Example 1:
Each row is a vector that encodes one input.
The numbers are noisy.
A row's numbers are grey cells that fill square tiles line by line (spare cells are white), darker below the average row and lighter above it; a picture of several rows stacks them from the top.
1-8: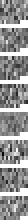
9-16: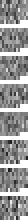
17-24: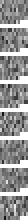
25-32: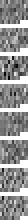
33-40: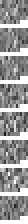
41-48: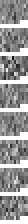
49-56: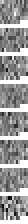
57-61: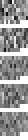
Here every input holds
a list of up to two points on an 8-point line.
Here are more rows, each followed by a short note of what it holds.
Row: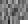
a list of two items
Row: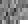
a list of two items
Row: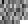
the empty list
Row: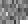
a list of one item
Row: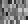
a list of two items
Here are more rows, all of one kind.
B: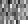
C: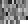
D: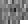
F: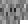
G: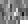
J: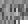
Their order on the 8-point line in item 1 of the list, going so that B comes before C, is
G, J, D, F, B, C.
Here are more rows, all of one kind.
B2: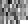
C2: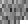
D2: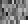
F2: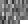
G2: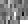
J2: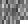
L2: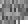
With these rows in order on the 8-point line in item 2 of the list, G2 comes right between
D2 and L2.
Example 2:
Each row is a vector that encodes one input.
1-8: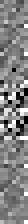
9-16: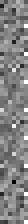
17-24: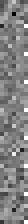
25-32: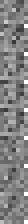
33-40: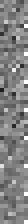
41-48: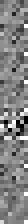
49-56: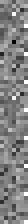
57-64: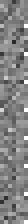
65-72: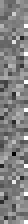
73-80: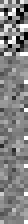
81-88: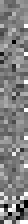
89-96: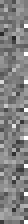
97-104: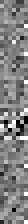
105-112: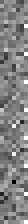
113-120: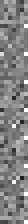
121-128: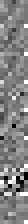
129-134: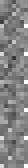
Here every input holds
a list of up to two points on a 5-point line.
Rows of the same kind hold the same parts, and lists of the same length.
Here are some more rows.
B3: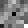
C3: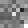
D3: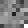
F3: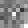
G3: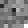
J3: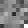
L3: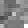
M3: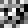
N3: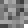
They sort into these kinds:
B3, D3, J3, N3
C3, F3, G3, L3
M3

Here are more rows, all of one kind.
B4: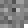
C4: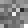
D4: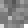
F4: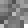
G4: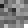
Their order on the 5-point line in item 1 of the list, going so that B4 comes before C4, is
G4, B4, D4, F4, C4.
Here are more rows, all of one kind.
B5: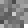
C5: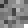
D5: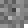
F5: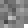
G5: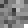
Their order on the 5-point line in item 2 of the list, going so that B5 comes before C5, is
B5, D5, G5, C5, F5.
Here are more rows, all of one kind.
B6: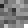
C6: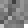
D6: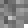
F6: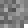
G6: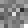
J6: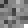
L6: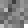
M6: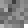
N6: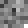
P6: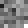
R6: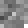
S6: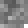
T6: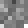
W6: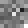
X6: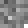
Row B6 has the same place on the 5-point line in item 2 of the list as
F6, L6, M6 and P6.
